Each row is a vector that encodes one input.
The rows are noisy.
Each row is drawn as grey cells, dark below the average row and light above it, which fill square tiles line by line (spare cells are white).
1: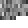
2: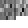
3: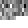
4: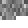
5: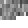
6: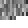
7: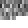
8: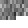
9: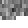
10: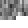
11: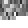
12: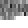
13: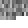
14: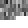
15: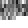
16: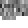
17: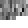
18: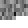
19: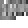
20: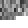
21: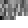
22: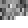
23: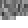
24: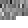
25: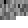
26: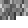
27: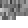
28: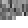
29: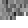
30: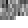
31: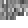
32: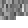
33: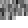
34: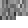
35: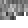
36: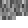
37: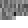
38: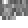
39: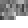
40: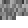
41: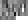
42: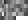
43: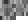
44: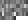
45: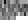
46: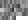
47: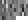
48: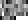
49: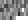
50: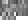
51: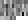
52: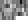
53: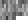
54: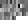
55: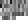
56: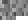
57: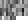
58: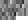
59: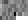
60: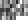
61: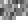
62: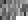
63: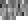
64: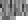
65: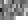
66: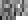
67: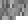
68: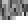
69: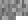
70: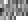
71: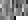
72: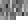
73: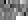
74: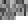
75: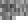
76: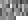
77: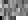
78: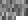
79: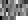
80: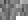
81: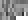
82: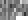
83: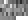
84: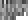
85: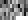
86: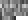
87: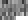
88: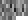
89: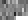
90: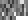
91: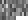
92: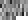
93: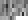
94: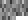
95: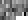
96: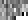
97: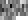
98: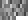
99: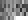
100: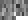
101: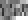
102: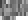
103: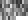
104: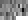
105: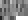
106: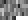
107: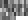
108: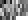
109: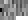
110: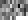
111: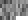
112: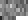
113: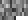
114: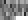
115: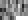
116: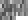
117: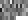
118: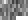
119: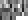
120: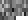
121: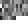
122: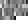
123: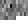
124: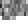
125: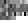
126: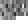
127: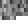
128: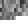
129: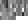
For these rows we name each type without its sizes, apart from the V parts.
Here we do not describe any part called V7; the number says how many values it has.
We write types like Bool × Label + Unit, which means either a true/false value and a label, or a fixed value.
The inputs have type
Bool × Bool × Bool × (Line + V7).
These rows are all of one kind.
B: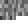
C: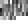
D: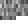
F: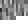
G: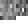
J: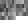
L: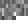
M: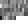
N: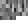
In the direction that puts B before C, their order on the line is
J, F, L, B, N, G, M, D, C.
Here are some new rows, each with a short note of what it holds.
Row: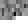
three true/false values and a value of V7
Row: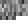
three true/false values and a value of V7
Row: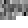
three true/false values and a value of V7
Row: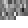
a point on a line and three true/false values
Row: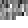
three true/false values and a value of V7
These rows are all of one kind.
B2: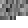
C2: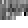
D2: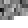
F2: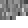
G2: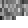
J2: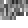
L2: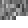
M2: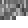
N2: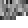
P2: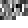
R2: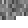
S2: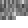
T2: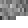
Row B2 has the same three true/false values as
D2, F2 and N2.
